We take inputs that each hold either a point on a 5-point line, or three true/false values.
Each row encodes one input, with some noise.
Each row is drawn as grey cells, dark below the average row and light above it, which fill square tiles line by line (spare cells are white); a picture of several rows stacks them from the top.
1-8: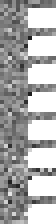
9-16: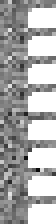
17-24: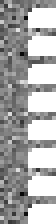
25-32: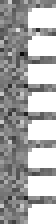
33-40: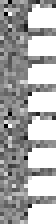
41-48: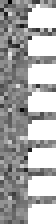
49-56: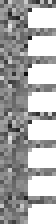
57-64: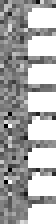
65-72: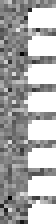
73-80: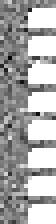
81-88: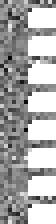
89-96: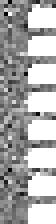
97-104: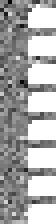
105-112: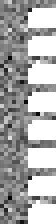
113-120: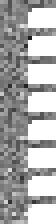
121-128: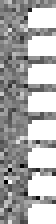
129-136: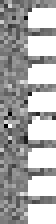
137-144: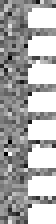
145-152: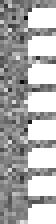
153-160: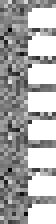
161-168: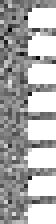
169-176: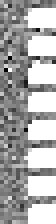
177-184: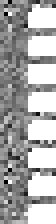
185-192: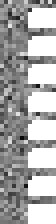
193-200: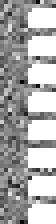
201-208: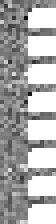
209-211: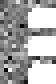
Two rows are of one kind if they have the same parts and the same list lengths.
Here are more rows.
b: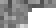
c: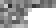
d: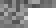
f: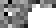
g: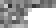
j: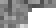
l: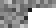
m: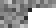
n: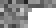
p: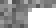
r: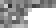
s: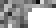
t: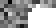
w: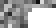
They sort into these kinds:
b, c, d, g, j, l, m, n, p, r
f, s, t, w

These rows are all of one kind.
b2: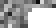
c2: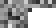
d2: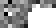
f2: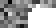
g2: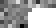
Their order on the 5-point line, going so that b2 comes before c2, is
d2, f2, g2, b2, c2.
